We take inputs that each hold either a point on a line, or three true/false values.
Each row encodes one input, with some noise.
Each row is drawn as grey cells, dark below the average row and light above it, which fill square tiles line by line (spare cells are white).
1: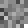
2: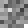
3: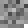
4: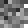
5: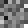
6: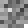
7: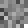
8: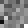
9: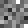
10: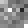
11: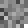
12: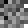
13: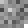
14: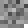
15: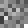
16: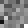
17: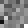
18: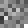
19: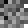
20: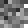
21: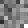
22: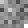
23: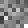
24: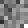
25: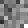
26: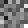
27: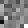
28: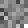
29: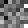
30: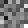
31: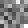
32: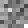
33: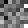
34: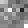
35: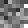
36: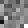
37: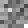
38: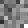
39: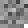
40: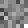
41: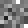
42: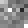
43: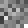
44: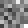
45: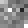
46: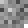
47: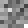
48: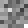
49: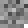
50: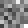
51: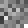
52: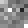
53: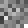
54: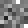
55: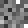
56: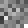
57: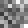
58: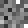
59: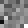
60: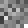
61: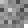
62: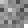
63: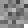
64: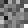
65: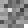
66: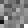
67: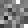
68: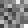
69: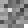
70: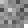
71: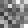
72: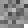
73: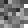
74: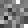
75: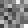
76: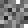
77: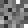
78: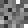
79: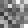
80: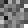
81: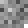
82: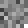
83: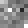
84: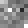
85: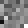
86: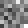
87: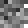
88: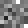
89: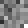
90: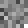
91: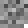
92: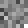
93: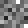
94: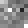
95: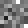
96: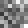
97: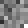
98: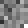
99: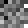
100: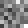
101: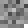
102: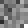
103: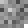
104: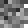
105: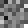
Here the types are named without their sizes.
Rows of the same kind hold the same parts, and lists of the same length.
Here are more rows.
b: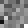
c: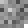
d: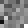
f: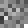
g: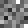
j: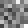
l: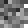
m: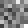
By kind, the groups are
b, c, d, f
g, j, l, m

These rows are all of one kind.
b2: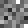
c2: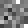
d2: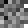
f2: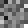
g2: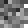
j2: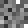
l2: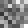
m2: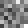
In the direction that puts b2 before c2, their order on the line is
g2, d2, f2, j2, b2, c2, m2, l2.
